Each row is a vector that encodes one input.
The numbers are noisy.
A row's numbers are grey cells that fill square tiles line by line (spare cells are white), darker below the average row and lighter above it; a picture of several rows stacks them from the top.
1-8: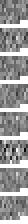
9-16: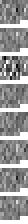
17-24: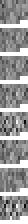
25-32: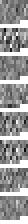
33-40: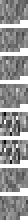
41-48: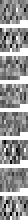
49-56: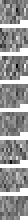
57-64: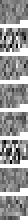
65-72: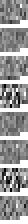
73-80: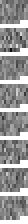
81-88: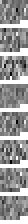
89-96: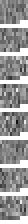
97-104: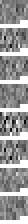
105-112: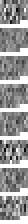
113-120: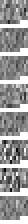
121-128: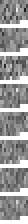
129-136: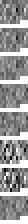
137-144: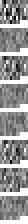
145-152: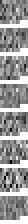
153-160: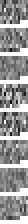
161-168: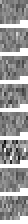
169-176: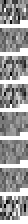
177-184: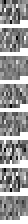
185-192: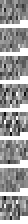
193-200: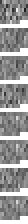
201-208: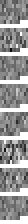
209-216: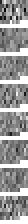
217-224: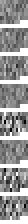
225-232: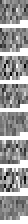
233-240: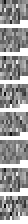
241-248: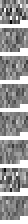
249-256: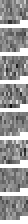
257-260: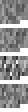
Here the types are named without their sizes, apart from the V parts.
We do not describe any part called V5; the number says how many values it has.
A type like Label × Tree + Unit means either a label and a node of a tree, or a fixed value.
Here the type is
Bool × Bool × Bool + Line × V5.
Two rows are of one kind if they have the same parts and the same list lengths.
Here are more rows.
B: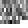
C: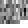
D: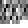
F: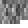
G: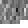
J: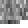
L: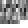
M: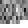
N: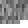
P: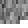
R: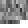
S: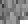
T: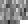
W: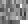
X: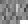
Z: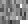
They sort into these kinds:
B, C, D, J, L, M, P, R, S, T, W, X, Z
F, G, N

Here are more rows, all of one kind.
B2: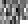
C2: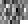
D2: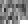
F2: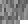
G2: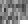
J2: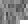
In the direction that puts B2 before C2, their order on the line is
B2, C2, D2, G2, F2, J2.
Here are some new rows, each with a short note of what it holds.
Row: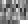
three true/false values
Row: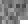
a point on a line and a value of V5
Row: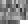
three true/false values
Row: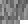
a point on a line and a value of V5
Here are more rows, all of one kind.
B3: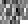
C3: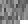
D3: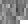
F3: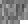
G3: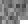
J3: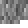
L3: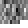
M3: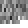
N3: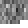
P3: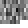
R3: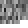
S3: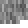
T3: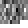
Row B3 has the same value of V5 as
D3 and M3.
